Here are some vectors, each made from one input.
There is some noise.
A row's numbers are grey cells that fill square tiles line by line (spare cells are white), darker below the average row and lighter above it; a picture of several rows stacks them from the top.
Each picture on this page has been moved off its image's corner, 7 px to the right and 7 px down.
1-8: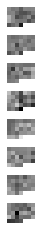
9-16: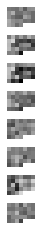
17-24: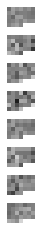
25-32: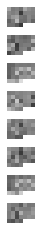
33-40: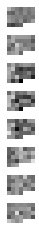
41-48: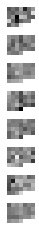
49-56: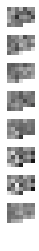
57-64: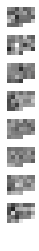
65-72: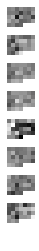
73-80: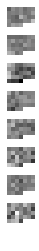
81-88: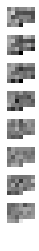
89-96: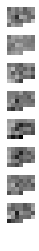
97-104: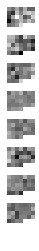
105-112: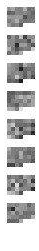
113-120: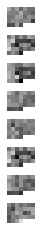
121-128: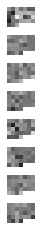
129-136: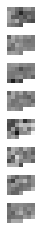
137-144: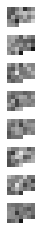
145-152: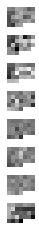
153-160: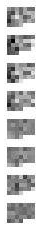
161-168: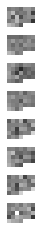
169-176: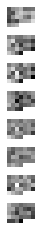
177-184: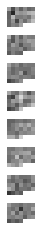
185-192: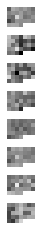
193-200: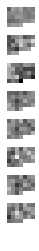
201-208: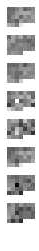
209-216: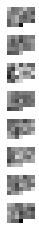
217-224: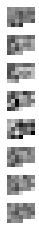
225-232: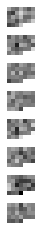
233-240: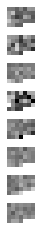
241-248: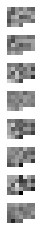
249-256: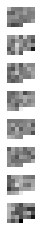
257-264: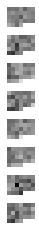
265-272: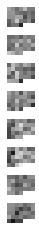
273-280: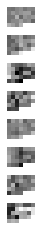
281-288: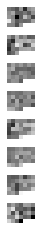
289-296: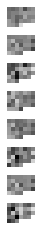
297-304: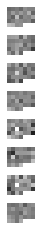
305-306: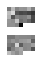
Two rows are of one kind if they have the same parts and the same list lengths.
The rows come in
2 kinds.
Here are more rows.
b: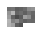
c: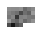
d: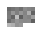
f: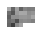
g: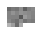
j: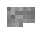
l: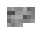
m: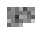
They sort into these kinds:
b, d, g, j, m
c, f, l

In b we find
a point on an 11-point circle and a true/false value.
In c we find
one of 8 labels and a node of a 10-node tree.
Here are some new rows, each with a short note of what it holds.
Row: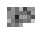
a point on an 11-point circle and a true/false value
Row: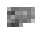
one of 8 labels and a node of a 10-node tree
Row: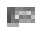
a point on an 11-point circle and a true/false value
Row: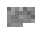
a point on an 11-point circle and a true/false value
